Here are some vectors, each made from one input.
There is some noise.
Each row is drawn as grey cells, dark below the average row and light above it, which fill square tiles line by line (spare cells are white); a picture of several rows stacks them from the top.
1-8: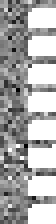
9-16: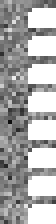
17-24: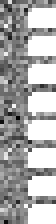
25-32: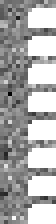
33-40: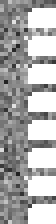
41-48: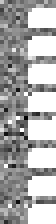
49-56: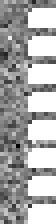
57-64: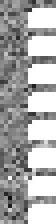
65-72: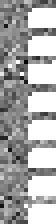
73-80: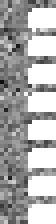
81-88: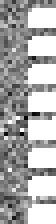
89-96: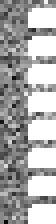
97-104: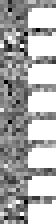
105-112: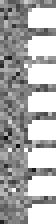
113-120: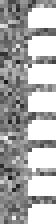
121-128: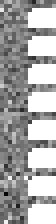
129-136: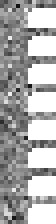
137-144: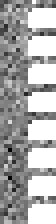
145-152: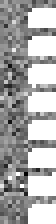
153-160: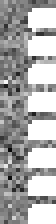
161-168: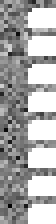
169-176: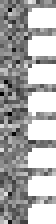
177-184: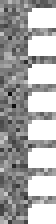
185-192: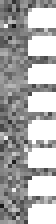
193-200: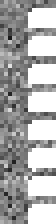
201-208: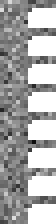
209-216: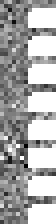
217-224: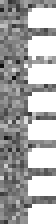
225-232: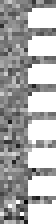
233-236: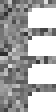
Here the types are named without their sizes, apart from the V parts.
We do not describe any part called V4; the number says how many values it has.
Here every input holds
a list of items, each either a point on a line, or a true/false value and a value of V4.
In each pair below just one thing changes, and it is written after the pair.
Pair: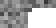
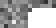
the value of V4 in item 1 of the list
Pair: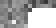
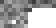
the true/false value in item 2 of the list
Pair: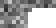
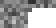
the value of V4 in item 2 of the list
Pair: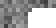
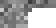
the value of V4 in item 1 of the list
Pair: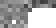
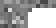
the true/false value in item 1 of the list
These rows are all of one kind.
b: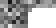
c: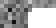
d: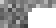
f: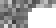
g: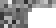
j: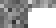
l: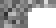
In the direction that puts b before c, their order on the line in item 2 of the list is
f, d, b, l, j, g, c.
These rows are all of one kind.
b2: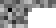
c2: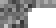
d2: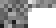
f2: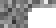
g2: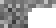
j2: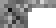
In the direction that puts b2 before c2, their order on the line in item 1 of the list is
j2, b2, d2, f2, g2, c2.
